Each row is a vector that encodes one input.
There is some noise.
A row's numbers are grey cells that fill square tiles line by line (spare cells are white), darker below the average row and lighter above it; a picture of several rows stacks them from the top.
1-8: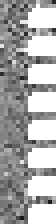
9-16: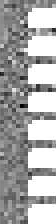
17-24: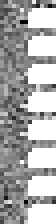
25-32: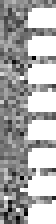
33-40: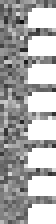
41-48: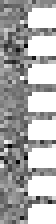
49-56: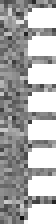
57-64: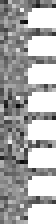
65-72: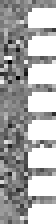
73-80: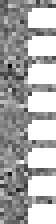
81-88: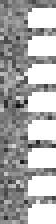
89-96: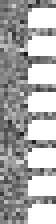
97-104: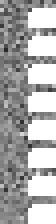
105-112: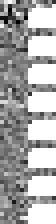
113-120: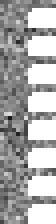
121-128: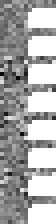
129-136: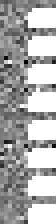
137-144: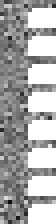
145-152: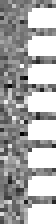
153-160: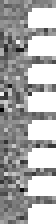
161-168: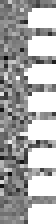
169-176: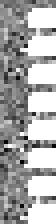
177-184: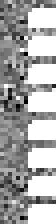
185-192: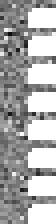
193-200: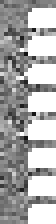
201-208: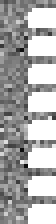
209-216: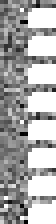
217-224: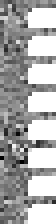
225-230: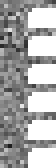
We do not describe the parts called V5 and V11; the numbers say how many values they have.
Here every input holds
either a fixed value, or one of 7 labels and a true/false value, or a value of V5 and a value of V11.
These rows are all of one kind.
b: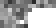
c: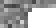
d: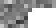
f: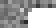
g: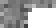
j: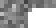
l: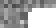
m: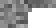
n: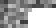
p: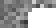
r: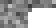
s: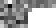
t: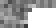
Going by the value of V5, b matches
c, f and s.
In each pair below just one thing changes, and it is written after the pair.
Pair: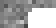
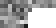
the value of V5
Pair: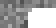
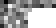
the value of V11
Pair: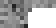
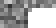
the value of V5
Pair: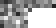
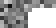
the value of V11
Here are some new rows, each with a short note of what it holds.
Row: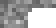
a value of V5 and a value of V11
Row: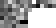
a value of V5 and a value of V11
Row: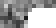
one of 7 labels and a true/false value
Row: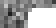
one of 7 labels and a true/false value
